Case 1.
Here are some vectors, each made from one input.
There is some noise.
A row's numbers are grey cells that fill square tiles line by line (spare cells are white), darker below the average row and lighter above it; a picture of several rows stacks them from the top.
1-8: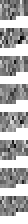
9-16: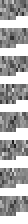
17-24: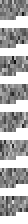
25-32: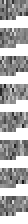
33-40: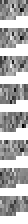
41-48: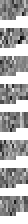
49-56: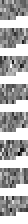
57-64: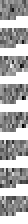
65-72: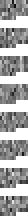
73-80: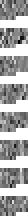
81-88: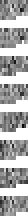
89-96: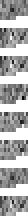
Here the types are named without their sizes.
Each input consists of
either a fixed value, or a node of a tree.
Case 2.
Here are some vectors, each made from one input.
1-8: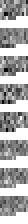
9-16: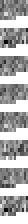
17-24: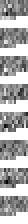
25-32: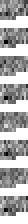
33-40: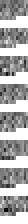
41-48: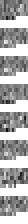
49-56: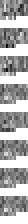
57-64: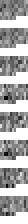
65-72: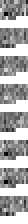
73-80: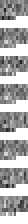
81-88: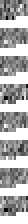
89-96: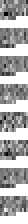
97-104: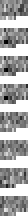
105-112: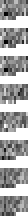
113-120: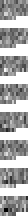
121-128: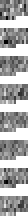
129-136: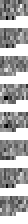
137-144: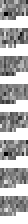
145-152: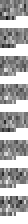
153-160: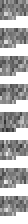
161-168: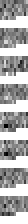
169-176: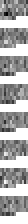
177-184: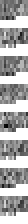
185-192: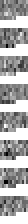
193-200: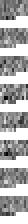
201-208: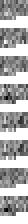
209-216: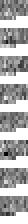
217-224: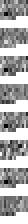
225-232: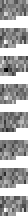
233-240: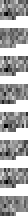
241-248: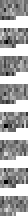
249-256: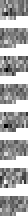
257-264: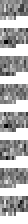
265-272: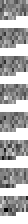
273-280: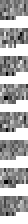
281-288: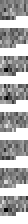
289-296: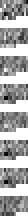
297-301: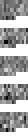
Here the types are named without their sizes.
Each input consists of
three true/false values.
